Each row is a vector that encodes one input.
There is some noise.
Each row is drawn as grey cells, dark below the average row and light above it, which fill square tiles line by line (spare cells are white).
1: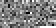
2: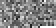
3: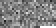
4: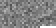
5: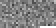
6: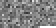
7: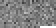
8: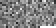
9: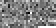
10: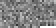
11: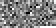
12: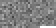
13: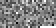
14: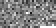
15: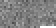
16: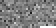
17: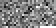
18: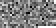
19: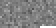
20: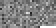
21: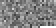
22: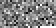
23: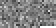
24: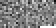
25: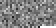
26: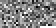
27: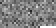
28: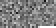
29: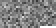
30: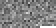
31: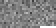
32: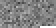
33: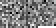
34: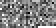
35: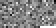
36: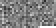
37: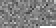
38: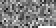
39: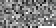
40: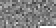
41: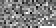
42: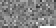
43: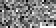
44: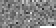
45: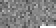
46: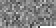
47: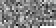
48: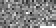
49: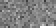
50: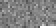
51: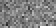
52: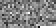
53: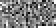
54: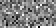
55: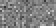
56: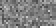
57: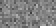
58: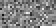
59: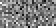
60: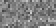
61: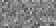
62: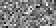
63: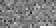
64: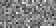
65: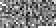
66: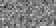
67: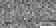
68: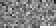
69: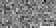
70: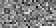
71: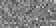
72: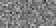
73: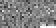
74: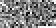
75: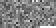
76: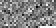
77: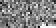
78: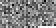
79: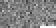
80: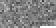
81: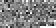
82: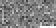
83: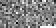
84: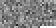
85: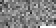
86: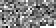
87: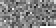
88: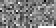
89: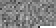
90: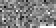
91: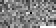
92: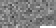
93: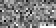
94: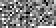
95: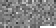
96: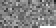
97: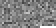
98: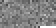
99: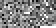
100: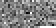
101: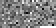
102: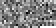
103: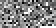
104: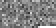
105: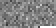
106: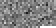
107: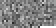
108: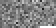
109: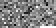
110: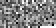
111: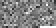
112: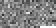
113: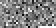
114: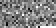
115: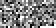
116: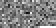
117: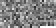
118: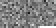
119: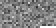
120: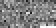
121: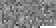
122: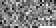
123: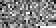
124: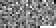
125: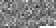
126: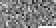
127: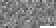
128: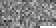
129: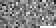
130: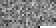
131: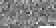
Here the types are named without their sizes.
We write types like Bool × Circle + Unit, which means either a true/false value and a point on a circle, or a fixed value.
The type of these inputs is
Circle + List(Line).
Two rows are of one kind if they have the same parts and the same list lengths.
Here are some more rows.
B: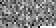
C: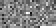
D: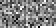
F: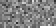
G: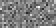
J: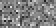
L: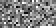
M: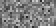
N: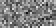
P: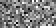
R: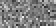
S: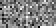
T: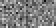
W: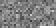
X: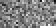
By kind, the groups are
B, C, R, S
D, G, N, T, W
F, L, M, P, X
J

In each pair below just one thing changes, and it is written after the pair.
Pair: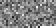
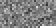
the place on the line in item 1 of the list
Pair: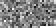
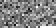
the place on the line in item 1 of the list
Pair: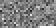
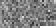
the place on the line in item 2 of the list
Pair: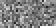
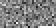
the place on the line in item 2 of the list
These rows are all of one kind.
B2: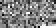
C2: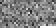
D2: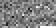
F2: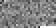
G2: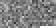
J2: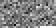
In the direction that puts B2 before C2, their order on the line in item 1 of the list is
D2, J2, F2, B2, G2, C2.
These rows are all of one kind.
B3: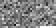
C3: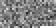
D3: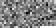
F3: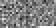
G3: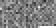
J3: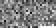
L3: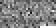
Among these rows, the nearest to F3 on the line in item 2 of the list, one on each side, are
G3 and J3.
